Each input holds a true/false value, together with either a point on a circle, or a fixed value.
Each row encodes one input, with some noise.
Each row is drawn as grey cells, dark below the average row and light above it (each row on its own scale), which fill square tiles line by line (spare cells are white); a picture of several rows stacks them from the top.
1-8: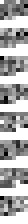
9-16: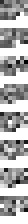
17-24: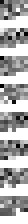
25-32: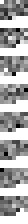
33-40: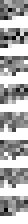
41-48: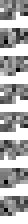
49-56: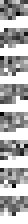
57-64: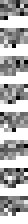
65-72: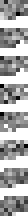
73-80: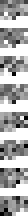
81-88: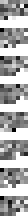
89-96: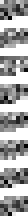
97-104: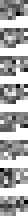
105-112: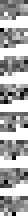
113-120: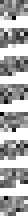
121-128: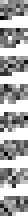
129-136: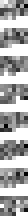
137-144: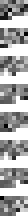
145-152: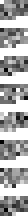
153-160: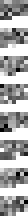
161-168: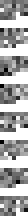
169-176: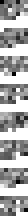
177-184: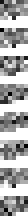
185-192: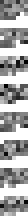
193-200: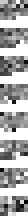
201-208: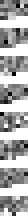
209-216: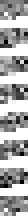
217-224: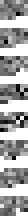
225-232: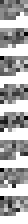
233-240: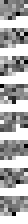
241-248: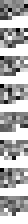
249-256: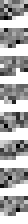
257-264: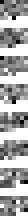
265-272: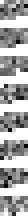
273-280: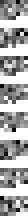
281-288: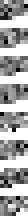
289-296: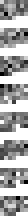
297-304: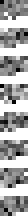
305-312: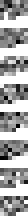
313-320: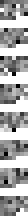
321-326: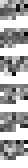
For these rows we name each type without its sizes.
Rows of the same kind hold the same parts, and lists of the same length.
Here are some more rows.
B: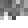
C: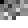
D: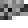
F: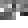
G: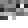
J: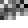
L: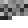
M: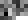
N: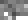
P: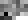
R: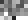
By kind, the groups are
B, C, D, G, J, L, M, N, P, R
F

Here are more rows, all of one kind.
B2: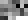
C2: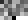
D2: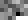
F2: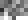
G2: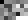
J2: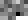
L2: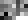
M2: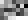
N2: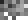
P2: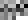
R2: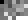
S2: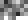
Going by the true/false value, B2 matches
L2, M2 and P2.
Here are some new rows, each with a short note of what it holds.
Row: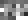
a true/false value
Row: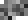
a point on a circle and a true/false value
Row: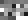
a true/false value
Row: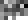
a point on a circle and a true/false value
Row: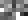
a true/false value
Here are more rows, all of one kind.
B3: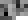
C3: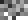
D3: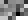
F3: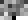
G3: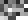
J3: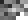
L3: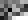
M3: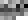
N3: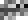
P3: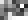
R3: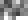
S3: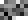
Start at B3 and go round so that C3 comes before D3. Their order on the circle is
B3, J3, L3, C3, P3, F3, M3, N3, R3, S3, D3, G3.
